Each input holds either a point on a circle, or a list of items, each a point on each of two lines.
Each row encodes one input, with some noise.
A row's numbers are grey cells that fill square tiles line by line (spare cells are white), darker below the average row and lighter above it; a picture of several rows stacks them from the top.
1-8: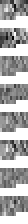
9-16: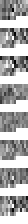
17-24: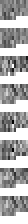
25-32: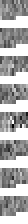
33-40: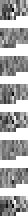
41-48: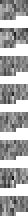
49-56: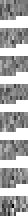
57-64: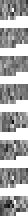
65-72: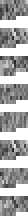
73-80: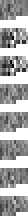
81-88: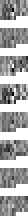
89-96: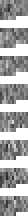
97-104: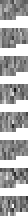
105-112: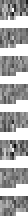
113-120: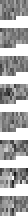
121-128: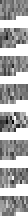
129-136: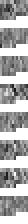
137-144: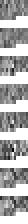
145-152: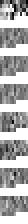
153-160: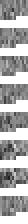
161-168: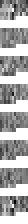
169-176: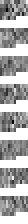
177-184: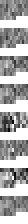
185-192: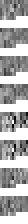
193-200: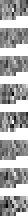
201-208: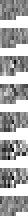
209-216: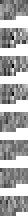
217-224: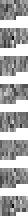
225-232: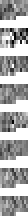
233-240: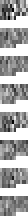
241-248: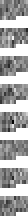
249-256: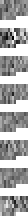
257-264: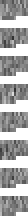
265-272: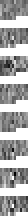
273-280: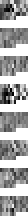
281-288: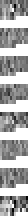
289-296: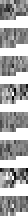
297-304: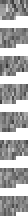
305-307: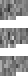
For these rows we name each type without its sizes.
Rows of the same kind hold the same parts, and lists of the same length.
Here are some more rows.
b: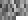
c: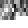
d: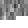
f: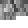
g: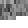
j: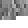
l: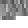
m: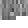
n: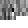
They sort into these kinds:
b, d, g, j
c
f, n
l, m

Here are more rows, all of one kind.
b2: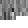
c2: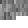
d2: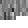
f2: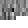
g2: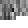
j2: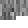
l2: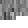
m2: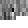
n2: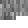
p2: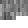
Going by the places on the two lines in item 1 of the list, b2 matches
c2, d2, l2 and m2.
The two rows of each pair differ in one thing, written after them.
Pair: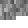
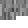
the place on one of the two lines in item 2 of the list
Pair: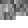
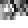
the place on one of the two lines in item 1 of the list
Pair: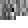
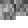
the place on one of the two lines in item 2 of the list
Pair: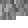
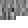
the place on one of the two lines in item 2 of the list
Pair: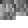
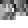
the place on one of the two lines in item 2 of the list
